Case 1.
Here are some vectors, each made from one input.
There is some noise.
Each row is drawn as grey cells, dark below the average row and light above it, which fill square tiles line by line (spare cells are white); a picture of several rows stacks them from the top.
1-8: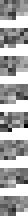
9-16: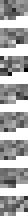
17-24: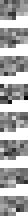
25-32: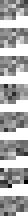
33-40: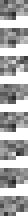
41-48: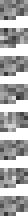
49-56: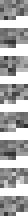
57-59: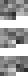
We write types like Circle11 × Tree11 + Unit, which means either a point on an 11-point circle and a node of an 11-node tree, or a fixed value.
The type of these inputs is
List2(Circle5).
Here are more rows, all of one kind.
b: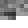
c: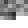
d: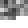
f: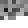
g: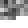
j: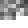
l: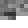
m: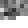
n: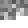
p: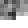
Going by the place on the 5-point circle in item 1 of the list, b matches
c, l and p.
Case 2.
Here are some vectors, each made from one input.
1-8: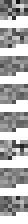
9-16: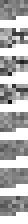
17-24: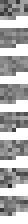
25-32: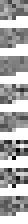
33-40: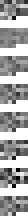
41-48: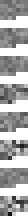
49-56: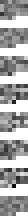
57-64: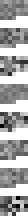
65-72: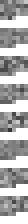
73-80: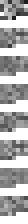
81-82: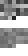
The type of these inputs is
Bool × (Line5 × Line5 + Unit).
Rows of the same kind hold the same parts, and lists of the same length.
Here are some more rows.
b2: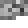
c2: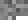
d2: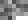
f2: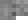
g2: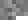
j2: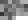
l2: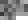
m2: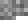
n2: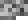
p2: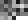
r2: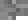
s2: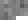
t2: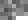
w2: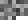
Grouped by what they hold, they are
b2, d2, g2, n2, p2, t2
c2, f2, j2, l2, m2, r2, s2, w2

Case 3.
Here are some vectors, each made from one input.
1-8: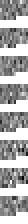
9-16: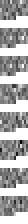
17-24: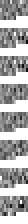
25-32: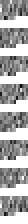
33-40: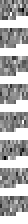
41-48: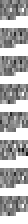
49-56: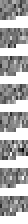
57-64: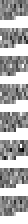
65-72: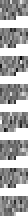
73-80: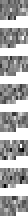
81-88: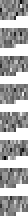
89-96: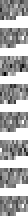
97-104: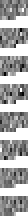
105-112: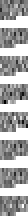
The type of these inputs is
Bool × Circle9.
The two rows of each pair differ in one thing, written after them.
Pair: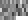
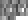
the true/false value
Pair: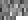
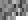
the place on the 9-point circle
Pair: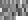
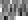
the place on the 9-point circle
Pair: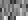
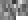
the true/false value
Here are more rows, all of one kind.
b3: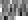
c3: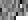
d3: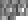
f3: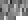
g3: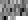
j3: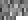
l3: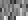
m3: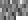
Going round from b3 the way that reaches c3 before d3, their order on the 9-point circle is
b3, g3, c3, j3, f3, l3, m3, d3.
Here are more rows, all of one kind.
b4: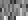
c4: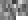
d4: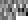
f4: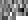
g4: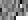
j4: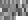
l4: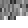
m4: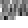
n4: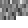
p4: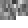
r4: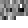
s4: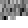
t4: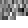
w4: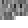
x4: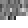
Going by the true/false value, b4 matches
g4, l4, w4 and x4.
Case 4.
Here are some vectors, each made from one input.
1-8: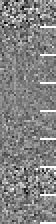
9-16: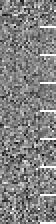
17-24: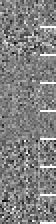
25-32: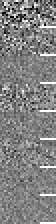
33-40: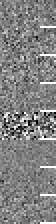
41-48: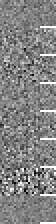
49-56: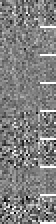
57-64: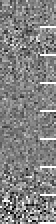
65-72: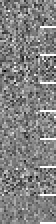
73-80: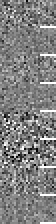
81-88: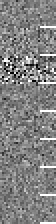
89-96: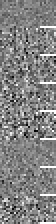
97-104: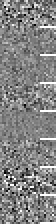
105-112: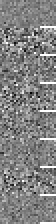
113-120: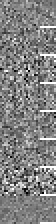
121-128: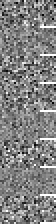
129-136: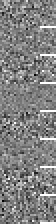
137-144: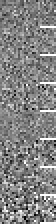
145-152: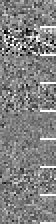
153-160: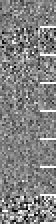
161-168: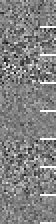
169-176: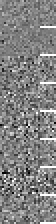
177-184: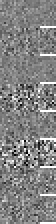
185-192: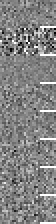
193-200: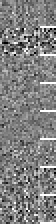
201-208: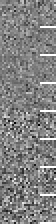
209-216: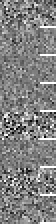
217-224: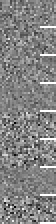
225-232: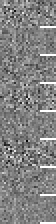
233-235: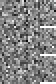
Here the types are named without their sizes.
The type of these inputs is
(Circle + Unit) × Label.
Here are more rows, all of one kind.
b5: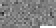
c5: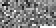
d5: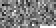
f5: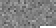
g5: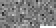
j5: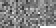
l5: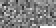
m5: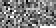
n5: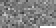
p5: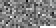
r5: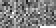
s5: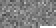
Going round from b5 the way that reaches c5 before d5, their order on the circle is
b5, p5, f5, m5, r5, g5, c5, d5, s5, j5, l5, n5.
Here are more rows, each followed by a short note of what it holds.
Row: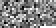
a point on a circle and a label
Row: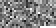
a label
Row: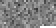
a point on a circle and a label
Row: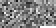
a label
